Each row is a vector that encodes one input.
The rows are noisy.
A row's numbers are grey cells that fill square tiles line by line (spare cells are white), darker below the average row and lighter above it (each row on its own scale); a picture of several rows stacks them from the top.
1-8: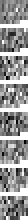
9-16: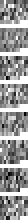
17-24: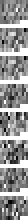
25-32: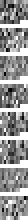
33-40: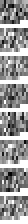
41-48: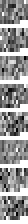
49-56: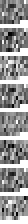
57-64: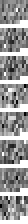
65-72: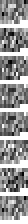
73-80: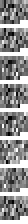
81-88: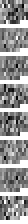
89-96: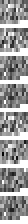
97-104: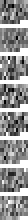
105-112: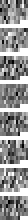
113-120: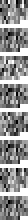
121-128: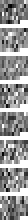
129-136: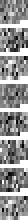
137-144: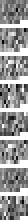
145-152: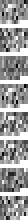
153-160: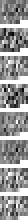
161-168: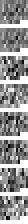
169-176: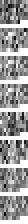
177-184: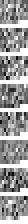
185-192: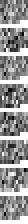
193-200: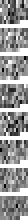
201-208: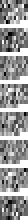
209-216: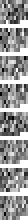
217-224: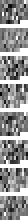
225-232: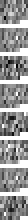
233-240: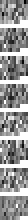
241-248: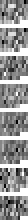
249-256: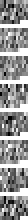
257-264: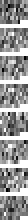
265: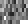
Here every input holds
four true/false values.
